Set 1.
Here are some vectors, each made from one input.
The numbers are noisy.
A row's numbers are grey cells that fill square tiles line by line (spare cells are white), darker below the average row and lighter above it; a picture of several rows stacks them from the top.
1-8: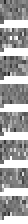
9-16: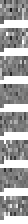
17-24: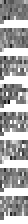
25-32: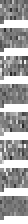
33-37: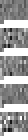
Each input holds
a point on a 5-point line.
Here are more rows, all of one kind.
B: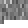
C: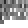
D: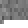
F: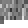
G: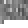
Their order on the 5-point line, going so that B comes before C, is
G, B, D, C, F.
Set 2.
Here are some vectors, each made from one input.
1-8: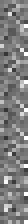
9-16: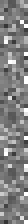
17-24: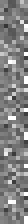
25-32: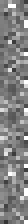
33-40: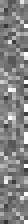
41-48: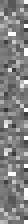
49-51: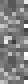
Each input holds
one of 5 labels.
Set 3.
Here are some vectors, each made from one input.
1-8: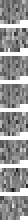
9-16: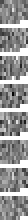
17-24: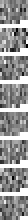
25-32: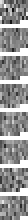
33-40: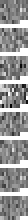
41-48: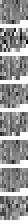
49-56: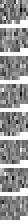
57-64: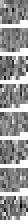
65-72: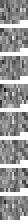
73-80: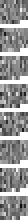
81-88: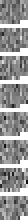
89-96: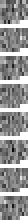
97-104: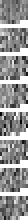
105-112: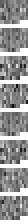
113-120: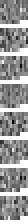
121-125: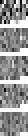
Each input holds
four true/false values.
